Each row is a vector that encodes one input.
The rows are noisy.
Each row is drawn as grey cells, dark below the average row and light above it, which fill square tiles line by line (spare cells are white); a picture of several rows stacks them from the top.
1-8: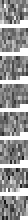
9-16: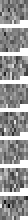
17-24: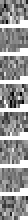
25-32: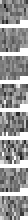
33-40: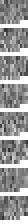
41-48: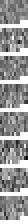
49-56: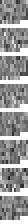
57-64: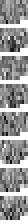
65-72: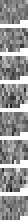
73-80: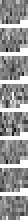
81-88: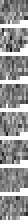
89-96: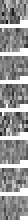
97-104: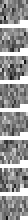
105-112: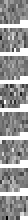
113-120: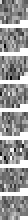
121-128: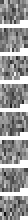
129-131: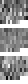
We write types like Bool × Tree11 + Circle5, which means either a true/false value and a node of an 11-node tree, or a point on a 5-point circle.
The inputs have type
Bool × Line7 + Tree7 × Tree7.
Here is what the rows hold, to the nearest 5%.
About 50% of them hold a point on a 7-point line and a true/false value. The rest hold a node of each of two 7-node trees.
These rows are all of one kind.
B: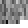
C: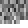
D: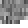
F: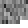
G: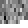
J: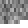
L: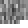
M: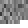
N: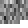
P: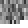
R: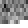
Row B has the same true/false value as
G and L.
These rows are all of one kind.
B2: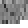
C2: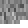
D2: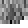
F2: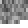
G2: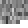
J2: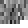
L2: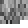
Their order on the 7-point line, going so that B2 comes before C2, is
F2, B2, D2, G2, C2, L2, J2.
